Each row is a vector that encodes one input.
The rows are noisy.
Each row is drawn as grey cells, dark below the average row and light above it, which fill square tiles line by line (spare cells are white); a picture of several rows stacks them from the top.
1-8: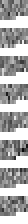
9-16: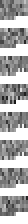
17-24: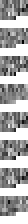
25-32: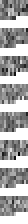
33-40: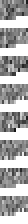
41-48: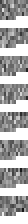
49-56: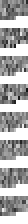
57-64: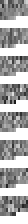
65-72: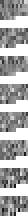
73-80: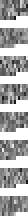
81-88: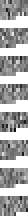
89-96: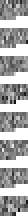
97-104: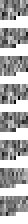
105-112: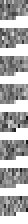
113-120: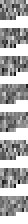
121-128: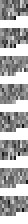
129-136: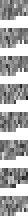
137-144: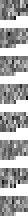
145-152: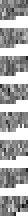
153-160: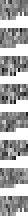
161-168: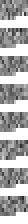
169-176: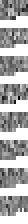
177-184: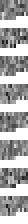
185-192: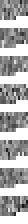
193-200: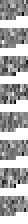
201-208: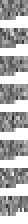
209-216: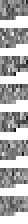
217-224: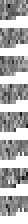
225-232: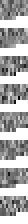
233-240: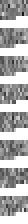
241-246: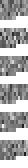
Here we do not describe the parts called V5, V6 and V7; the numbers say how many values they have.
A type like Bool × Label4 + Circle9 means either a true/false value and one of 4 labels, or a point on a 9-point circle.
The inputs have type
Bool × Tree10 × V7 + Circle8 + Unit + V5 × V6.
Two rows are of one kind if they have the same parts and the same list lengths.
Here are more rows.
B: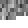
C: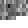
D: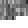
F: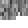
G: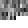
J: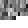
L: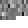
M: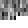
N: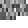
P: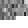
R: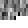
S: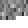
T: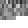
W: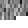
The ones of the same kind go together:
B, C, D, L, S
F, P, T, W
G, J, M, R
N

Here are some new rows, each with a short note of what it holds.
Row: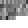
a value of V5 and a value of V6
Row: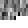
a point on an 8-point circle
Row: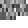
a fixed value
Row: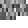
a fixed value
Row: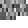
a fixed value
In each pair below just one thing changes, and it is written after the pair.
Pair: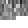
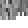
the value of V7
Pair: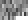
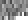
the node of the tree
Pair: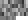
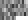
the true/false value
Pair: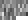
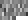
the node of the tree
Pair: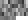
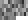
the node of the tree
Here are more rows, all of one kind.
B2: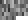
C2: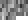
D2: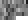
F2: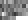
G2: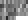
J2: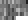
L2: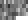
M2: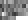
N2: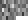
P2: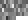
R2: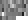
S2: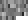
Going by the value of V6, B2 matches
J2, L2 and S2.
